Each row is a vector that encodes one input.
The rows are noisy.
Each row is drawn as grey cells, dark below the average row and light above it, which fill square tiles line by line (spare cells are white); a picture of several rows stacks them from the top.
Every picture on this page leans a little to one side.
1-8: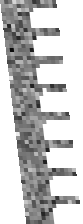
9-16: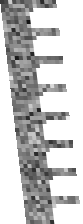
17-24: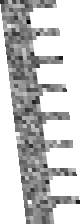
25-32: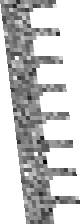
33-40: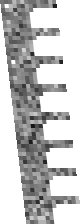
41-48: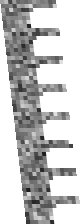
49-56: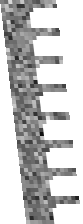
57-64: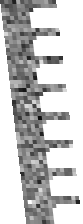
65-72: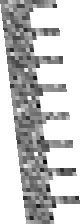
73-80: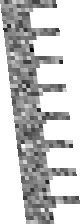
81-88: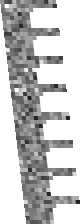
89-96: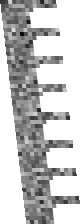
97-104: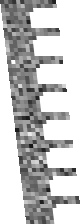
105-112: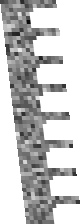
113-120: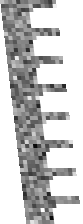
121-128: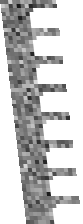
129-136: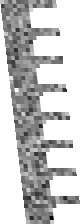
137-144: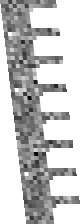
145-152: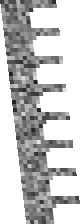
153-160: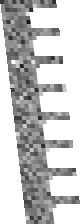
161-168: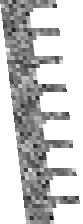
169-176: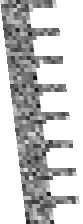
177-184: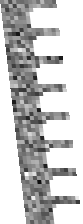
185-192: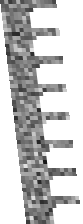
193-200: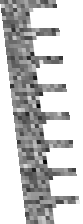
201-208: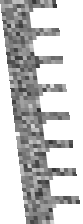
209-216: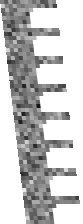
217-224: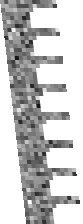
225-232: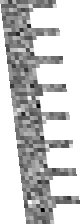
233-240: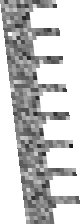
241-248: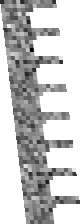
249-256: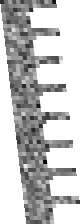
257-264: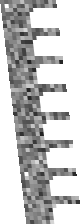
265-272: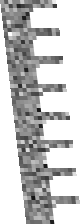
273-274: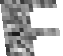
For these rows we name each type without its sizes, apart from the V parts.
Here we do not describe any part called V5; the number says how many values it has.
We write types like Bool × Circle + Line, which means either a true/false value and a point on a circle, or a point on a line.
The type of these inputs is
Circle × Line × (Line + V5).
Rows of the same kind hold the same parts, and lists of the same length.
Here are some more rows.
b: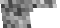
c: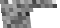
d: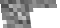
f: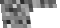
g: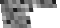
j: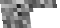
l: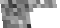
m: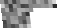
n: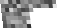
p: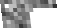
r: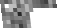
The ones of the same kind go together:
b, d, f, g, l, n
c, j, m, p, r

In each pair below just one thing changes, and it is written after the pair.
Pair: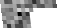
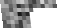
the place on the line
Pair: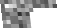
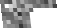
the place on the line
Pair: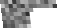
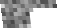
the place on the line
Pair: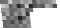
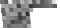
the place on the line
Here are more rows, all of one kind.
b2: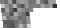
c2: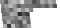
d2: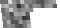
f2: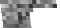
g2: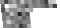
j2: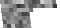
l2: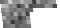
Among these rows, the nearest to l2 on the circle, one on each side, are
c2 and d2.
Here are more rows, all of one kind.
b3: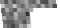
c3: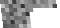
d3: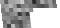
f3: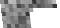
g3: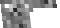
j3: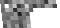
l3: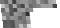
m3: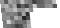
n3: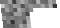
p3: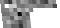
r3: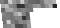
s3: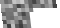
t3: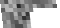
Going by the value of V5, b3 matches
c3, l3 and n3.
